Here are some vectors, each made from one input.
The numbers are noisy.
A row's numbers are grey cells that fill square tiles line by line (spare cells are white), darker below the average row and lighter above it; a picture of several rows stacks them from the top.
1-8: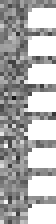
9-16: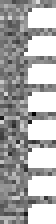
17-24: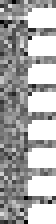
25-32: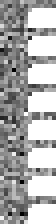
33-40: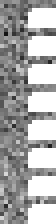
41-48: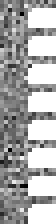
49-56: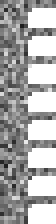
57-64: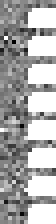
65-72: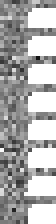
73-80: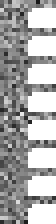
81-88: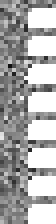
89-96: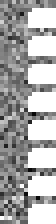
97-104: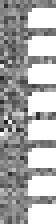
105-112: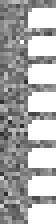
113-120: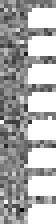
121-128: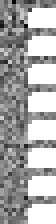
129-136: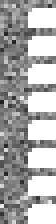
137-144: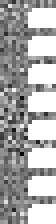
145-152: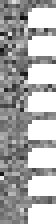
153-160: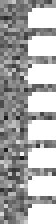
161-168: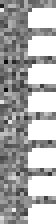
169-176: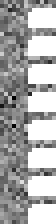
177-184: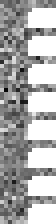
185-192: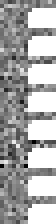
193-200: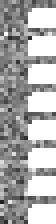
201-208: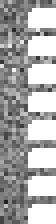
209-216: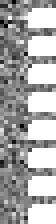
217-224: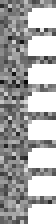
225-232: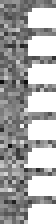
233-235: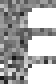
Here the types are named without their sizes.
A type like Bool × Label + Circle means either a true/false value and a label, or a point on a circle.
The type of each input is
(Bool × Bool × Bool + Line) × Line.
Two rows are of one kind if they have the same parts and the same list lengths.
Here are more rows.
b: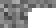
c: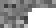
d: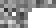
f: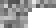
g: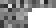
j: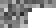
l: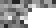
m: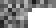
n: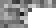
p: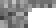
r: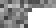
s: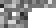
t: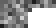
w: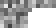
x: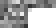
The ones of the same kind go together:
b, c, f, j, p, w, x
d, g, l, m, n, r, s, t

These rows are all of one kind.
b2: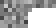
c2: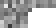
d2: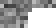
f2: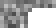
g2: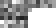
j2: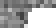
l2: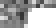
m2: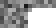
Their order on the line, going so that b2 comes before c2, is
l2, g2, m2, j2, b2, f2, d2, c2.
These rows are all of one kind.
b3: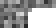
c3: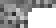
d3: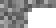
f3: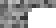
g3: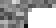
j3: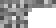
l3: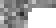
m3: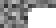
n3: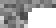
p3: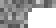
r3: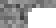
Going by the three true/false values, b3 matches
f3 and p3.
